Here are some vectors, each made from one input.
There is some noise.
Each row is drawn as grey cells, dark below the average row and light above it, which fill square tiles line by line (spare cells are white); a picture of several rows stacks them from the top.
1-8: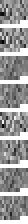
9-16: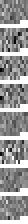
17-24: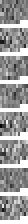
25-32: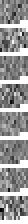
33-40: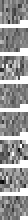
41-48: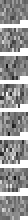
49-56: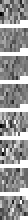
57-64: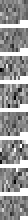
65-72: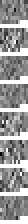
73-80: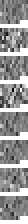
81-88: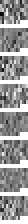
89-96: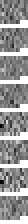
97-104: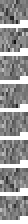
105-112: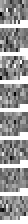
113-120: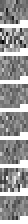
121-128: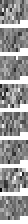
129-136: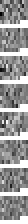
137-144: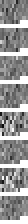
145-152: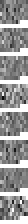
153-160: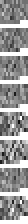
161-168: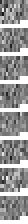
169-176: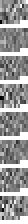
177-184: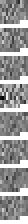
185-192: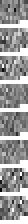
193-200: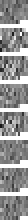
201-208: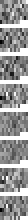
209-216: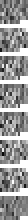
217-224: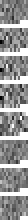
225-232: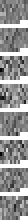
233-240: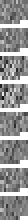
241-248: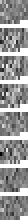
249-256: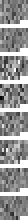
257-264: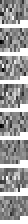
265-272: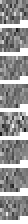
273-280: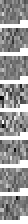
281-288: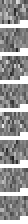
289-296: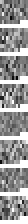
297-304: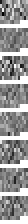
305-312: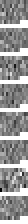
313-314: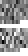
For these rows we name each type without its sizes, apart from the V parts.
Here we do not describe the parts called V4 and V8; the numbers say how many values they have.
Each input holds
either a label, a value of V4 and a value of V8, or a node of a tree.
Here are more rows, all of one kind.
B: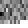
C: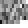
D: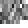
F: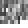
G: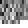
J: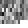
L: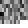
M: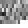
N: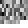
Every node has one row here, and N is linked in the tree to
B and M.
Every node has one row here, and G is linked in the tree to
J.
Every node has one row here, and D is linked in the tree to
C.
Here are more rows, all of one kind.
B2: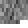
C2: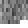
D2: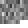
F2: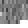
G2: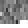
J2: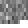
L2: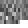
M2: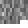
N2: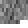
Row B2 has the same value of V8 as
C2, M2 and N2.
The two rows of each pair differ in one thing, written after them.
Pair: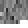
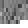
the label
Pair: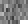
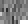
the label
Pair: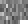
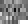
the label
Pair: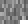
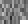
the value of V8
